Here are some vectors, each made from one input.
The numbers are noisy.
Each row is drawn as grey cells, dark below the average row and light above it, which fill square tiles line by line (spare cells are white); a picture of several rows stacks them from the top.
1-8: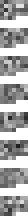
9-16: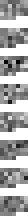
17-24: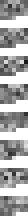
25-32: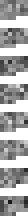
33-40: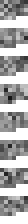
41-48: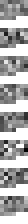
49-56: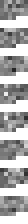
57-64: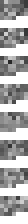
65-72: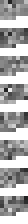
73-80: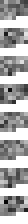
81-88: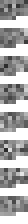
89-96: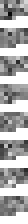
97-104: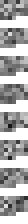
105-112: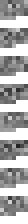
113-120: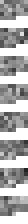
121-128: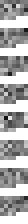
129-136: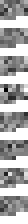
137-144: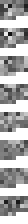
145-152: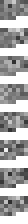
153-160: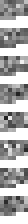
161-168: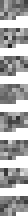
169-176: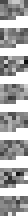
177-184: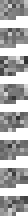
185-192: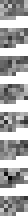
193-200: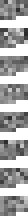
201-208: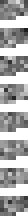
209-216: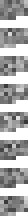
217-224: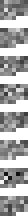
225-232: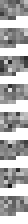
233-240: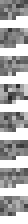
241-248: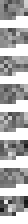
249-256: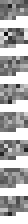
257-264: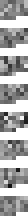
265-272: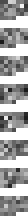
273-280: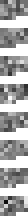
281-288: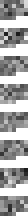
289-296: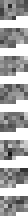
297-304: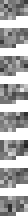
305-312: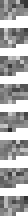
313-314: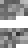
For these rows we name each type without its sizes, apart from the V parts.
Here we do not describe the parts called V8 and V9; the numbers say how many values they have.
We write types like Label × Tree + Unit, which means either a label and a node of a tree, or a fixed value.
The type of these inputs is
Bool × (Line × V8 + V9).
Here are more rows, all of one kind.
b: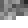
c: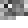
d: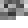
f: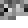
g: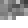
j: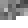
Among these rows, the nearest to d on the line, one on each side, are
f and j.
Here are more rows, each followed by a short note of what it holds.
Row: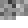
a point on a line, a true/false value and a value of V8
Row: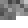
a point on a line, a true/false value and a value of V8
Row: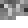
a point on a line, a true/false value and a value of V8
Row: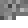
a point on a line, a true/false value and a value of V8
